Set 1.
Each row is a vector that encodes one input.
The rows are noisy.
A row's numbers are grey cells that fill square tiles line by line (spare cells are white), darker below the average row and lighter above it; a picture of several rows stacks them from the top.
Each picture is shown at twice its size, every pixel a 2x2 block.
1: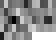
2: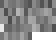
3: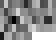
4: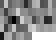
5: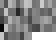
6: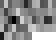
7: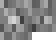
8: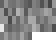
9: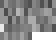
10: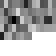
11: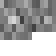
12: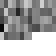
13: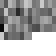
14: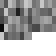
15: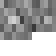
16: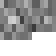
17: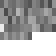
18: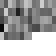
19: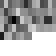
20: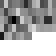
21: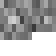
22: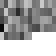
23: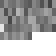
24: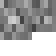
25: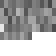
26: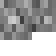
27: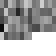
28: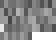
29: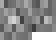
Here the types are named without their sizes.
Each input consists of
a point on a line.
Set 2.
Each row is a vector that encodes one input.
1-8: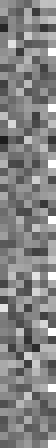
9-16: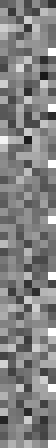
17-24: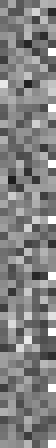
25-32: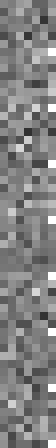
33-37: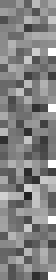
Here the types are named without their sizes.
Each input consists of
a point on a line.
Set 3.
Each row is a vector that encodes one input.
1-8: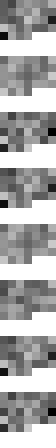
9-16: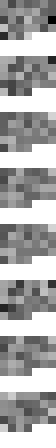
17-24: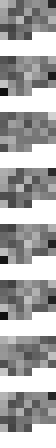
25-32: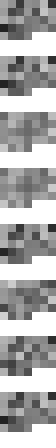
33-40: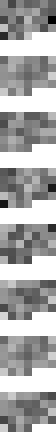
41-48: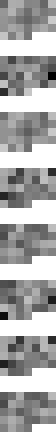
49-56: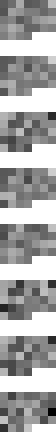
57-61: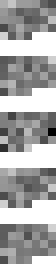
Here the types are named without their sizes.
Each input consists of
a point on a line.
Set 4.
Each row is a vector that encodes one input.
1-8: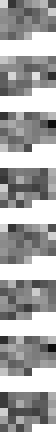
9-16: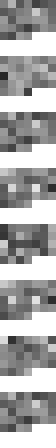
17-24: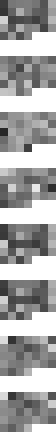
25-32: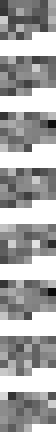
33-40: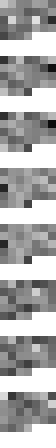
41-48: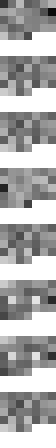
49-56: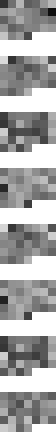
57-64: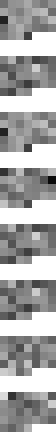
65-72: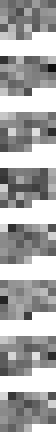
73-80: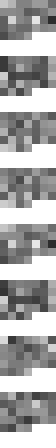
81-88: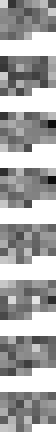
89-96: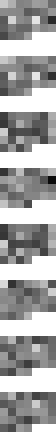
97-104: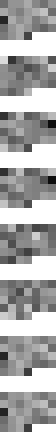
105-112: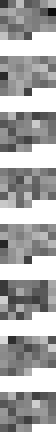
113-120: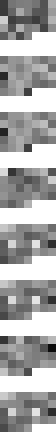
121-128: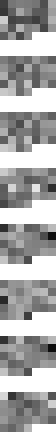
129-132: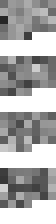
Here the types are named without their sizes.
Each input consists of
a label.
